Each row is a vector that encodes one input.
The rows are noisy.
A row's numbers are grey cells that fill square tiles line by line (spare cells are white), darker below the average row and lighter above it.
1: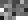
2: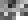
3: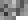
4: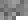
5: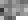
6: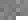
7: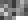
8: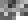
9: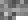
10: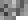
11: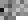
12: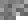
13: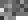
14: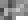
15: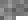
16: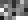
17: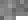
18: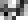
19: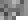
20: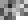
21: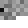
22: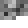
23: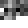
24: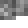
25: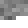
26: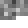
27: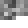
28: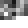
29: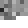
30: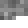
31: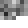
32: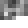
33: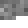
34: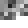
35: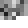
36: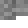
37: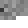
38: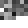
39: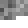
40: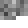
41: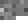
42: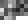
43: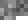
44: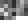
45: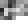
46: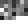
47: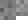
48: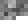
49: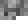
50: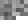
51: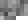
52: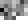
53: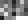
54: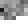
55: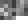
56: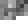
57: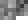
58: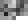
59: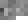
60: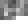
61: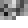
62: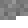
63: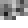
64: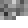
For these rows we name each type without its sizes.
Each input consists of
a true/false value, together with either a point on a circle, or a fixed value.
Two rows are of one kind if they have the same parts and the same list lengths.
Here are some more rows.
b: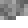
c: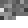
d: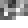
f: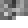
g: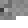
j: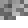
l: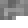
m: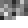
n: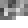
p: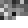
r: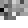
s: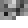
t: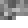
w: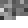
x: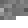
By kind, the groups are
b, c, d, f, g, l, m, n, p, r, s, t, w, x
j

